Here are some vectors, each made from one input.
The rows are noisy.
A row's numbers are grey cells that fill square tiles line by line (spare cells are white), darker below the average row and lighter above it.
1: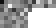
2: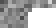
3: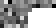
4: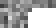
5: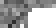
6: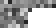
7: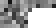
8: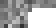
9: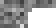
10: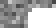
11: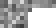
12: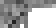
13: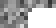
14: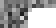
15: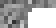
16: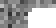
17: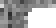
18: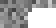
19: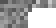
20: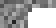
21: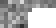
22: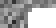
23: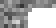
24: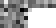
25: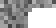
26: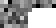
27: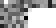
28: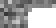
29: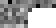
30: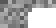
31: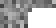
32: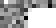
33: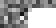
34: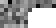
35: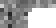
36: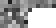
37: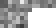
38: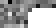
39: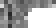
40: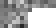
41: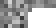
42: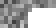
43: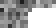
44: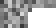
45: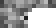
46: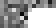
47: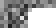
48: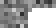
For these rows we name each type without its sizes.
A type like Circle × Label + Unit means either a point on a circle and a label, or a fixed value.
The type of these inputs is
(Bool × Bool × Bool + Unit) × Line.
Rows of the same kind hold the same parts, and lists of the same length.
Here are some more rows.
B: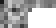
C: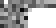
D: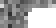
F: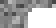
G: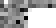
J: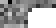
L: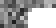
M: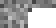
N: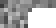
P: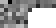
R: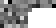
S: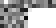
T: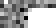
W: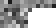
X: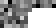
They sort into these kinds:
B, C, D, F, G, L, M, N, S, T
J, P, R, W, X

